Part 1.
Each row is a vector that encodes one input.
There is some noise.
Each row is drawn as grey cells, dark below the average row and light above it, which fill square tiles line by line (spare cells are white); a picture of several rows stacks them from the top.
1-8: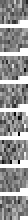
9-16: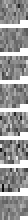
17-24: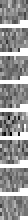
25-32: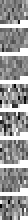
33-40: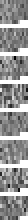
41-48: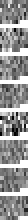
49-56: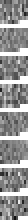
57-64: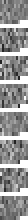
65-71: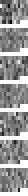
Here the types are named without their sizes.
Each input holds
a point on a line.
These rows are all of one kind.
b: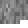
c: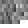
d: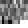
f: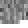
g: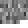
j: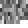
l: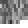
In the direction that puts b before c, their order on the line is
f, d, b, c, l, g, j.
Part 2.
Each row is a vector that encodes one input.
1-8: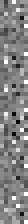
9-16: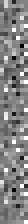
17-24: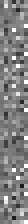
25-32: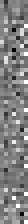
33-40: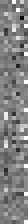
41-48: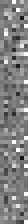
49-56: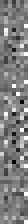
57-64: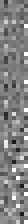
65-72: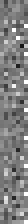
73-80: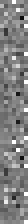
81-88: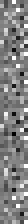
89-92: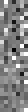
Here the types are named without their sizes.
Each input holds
a point on a line.
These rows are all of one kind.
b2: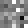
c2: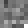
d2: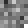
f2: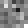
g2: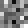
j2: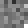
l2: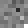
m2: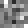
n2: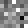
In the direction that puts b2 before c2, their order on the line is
b2, n2, d2, c2, j2, l2, f2, m2, g2.
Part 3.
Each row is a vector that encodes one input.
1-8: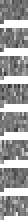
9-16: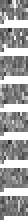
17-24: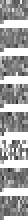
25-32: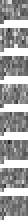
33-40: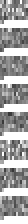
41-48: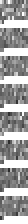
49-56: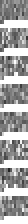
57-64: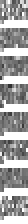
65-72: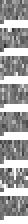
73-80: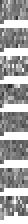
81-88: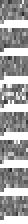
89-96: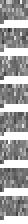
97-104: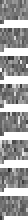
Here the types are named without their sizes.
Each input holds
a label.
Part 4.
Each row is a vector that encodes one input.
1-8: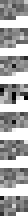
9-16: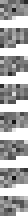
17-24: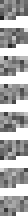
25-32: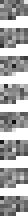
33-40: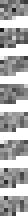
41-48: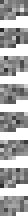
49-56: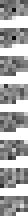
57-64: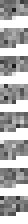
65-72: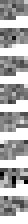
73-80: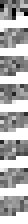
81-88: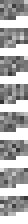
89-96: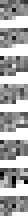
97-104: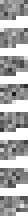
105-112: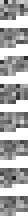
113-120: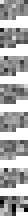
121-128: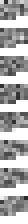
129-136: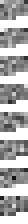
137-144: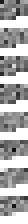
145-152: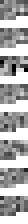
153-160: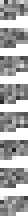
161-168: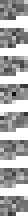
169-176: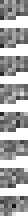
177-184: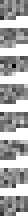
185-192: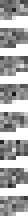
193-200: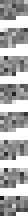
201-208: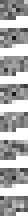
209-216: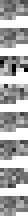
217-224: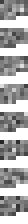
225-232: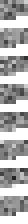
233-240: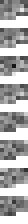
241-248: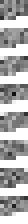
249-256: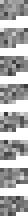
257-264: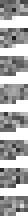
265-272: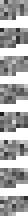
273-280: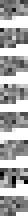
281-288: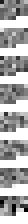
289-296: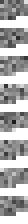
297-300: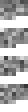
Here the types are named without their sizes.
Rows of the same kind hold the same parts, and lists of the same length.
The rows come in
2 kinds.
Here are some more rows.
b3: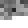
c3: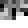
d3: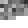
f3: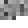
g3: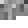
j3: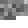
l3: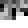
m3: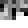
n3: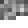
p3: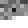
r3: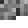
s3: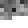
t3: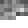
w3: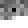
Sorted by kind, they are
b3, d3, f3, g3, j3, n3, p3, r3, s3, t3, w3
c3, l3, m3

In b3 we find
a point on a circle.
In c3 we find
a fixed value.
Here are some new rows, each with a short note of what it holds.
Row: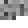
a point on a circle
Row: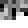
a fixed value
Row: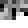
a fixed value
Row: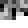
a fixed value
